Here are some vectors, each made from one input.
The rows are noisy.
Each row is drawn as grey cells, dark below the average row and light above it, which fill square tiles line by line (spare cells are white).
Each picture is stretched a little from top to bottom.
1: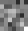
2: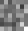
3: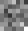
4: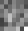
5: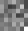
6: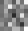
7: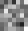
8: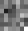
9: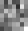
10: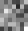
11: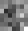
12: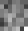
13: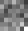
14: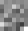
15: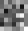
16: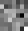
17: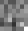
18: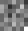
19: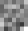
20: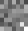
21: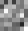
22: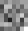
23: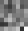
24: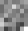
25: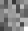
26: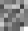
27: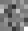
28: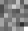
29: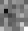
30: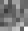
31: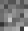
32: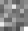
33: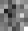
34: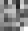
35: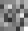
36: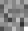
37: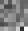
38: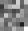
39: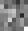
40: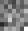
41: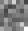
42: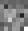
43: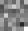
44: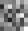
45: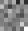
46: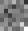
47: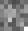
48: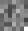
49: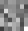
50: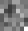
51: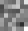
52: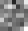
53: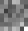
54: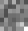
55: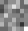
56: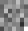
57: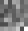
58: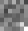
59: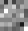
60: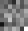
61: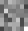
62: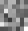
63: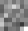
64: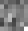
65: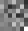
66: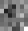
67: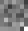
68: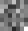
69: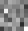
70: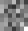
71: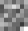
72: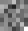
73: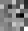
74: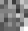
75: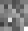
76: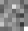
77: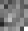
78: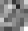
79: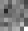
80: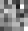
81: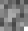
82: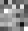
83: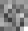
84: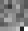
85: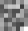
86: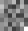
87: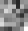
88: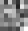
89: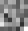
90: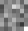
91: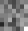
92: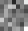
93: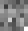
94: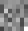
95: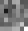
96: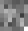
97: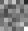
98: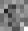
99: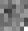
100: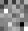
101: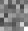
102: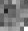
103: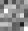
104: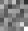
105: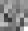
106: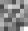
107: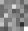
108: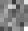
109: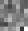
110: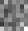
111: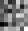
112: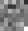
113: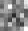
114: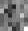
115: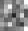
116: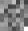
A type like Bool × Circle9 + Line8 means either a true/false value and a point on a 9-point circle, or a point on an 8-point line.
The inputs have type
Bool × (Label6 + Line7).
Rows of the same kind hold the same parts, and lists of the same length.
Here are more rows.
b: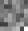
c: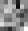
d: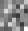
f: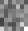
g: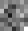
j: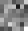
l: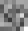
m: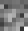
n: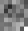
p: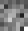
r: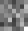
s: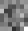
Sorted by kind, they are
b, f, g, m, n, p, r, s
c, d, j, l

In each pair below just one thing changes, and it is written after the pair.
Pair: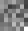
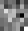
the place on the 7-point line
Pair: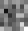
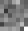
the true/false value
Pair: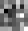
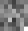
the place on the 7-point line
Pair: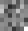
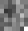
the true/false value
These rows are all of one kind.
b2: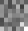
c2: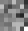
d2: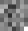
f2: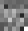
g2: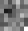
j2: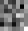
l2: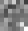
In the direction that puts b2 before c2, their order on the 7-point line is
f2, j2, b2, l2, c2, g2, d2.
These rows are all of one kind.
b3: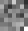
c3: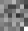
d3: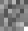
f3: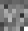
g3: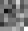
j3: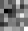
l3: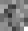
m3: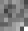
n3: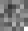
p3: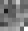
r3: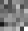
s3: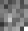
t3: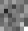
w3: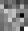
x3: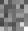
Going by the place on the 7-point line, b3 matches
g3, m3, p3 and t3.
